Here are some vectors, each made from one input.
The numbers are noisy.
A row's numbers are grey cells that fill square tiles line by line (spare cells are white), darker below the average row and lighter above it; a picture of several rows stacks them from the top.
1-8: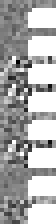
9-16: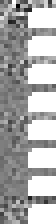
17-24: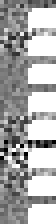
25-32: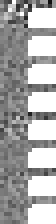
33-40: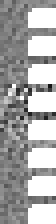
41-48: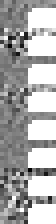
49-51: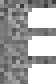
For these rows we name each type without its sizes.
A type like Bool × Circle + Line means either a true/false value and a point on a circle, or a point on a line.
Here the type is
Bool × Line × Line + Unit.
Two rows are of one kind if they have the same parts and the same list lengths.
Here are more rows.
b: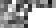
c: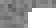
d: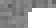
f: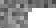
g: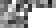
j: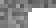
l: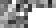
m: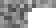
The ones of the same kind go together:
b, g, l
c, d, f, j, m

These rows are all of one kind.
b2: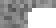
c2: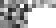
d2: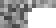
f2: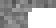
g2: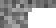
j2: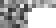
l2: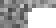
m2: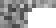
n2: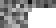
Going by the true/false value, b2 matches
d2 and m2.
